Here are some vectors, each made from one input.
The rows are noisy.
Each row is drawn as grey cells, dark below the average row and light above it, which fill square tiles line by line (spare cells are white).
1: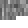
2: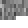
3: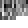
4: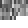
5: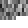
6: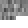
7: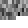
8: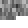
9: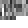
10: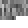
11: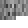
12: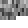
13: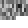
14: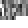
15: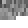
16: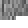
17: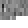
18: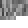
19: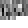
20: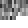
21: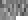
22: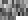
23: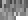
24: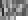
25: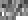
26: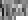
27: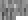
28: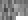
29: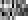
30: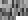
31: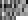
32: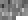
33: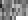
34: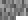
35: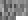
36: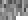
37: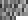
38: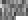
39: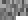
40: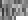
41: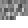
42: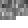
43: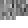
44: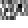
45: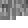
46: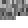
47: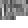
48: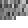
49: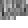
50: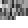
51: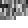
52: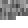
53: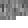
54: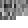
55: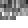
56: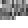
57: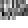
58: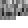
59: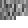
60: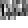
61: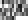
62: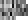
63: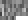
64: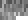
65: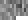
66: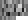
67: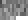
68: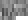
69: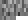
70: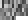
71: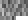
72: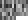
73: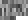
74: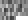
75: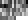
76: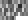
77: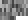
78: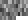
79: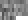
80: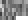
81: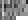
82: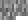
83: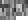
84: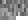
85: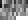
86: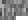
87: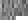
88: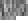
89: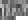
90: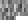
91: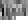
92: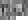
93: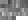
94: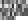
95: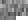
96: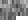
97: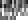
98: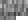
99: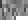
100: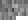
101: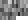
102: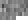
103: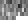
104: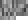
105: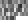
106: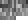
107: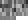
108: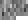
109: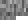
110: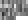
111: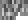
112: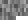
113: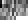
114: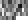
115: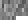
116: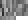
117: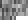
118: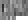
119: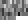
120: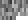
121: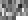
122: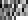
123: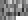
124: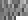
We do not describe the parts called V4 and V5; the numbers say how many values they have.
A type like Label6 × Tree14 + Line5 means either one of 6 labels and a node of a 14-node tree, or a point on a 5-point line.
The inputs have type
Bool × (Line6 + V4) × V5.
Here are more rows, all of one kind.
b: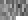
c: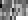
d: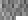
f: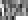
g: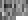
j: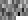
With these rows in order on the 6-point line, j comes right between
c and f.
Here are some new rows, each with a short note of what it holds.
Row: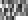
a point on a 6-point line, a true/false value and a value of V5
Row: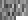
a true/false value, a value of V4 and a value of V5
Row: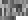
a point on a 6-point line, a true/false value and a value of V5
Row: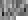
a true/false value, a value of V4 and a value of V5
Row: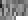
a point on a 6-point line, a true/false value and a value of V5
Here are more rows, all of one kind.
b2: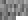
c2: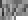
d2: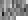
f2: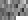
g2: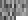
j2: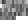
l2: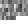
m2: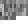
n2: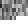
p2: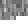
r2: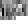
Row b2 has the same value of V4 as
f2 and r2.
